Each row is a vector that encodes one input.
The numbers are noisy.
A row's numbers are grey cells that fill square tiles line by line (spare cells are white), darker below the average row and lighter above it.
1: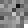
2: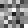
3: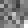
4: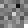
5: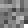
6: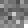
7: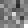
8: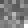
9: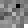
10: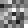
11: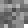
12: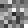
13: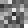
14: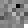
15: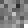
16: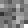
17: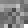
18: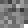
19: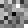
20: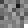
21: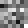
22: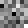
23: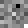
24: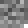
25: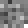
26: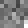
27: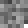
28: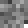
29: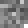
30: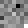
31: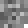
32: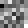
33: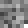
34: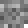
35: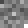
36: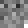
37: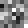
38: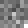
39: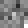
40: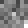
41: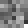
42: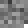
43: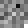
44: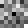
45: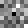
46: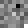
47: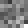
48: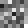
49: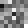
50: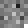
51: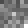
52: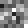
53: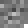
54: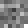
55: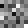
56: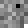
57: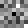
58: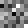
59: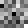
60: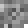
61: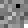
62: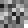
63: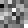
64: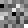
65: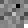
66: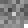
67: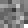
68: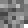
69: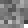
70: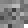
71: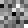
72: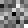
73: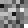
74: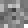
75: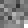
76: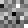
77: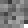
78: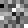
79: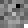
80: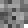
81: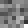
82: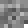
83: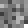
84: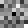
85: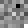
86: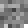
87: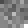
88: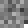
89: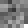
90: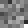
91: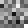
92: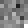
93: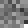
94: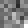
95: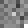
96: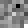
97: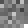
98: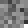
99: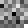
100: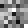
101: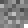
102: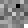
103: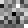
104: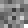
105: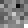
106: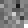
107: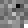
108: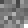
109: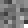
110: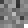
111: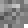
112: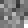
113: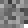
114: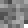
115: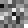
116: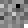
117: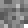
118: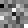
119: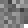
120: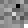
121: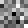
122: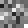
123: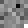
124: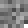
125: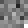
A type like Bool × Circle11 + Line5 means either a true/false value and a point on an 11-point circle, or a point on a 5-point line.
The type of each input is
Bool × Line11.
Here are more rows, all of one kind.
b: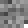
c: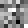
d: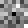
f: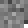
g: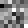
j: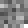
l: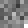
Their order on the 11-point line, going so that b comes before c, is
d, j, b, f, l, g, c.
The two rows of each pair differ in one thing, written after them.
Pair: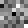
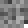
the true/false value
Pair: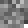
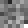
the place on the 11-point line
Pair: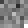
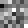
the true/false value
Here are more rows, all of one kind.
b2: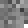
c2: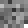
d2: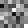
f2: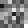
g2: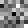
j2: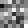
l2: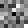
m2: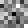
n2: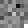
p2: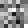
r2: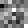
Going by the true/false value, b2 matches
c2 and n2.
